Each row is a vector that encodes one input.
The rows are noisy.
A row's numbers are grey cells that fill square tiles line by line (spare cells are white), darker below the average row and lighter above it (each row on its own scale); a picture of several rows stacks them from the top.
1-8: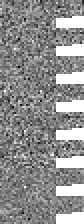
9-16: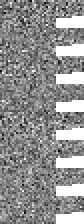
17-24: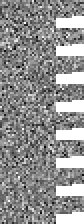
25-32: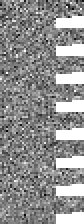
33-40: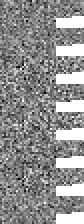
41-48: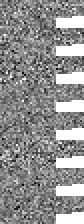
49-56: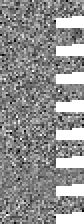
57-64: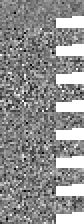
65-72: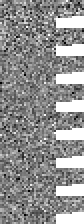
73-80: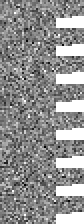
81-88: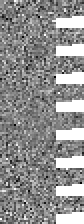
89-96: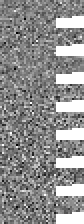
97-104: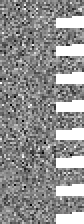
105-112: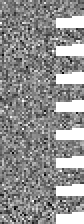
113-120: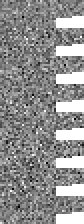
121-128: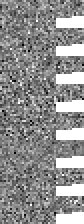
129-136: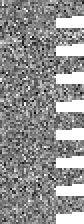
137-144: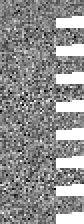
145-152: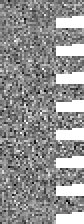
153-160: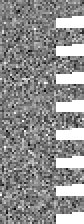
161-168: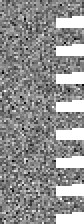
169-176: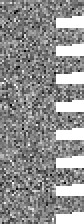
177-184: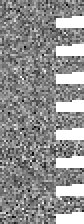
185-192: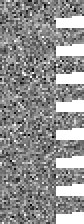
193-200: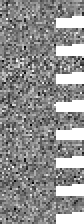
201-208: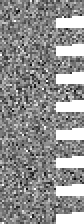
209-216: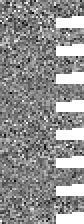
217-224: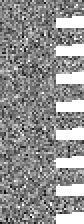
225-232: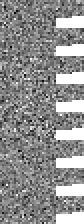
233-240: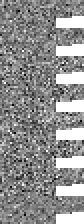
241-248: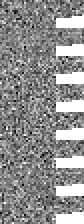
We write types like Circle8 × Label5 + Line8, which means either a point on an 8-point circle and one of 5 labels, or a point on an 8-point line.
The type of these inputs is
Line9 × (Tree20 + Unit).
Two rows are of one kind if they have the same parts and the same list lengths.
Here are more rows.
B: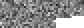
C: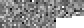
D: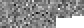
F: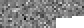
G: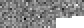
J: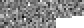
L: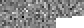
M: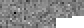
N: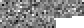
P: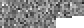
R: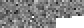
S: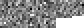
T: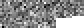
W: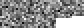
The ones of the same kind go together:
B, C, D, F, G, M, N, P, R, S, T, W
J, L

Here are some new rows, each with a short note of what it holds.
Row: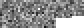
a point on a 9-point line and a node of a 20-node tree
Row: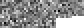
a point on a 9-point line
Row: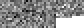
a point on a 9-point line and a node of a 20-node tree
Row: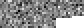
a point on a 9-point line and a node of a 20-node tree
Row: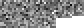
a point on a 9-point line and a node of a 20-node tree
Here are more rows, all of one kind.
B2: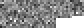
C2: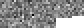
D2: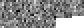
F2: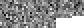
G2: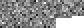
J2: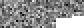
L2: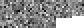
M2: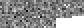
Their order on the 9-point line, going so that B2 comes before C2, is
L2, D2, G2, F2, B2, J2, C2, M2.
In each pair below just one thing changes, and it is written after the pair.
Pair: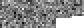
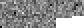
the place on the 9-point line
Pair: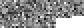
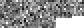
the node of the tree
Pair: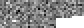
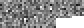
the place on the 9-point line
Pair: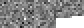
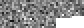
the place on the 9-point line
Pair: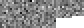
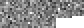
the node of the tree
